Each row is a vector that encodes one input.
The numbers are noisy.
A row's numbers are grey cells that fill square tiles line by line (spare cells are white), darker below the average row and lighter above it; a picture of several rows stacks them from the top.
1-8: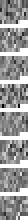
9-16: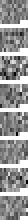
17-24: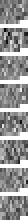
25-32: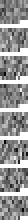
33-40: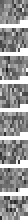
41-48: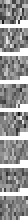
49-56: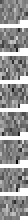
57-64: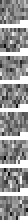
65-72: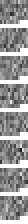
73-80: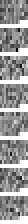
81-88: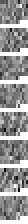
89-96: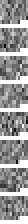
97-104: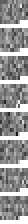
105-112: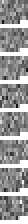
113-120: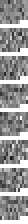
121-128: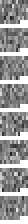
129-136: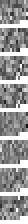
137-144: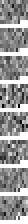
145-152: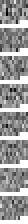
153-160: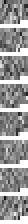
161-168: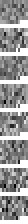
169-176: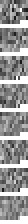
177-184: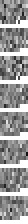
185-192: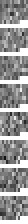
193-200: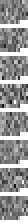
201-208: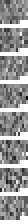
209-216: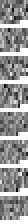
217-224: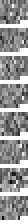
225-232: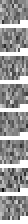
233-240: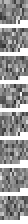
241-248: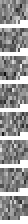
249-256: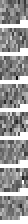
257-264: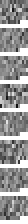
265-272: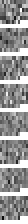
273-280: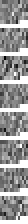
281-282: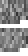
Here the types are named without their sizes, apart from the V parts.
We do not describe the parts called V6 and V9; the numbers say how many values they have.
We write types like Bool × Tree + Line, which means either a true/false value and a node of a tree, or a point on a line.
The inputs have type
(Bool × Bool × Bool + V6) × V9 + List(Line).
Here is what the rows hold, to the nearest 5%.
About 55% of them hold a value of V9, together with either three true/false values, or a value of V6. The rest are lists of points on a line.
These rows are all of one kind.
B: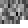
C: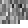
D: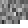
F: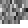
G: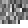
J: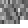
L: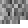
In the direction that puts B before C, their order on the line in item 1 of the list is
D, B, J, G, C, L, F.
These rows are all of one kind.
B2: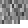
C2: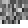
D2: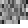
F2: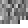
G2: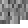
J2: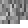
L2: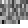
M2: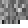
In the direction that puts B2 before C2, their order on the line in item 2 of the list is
J2, B2, G2, L2, D2, C2, M2, F2.
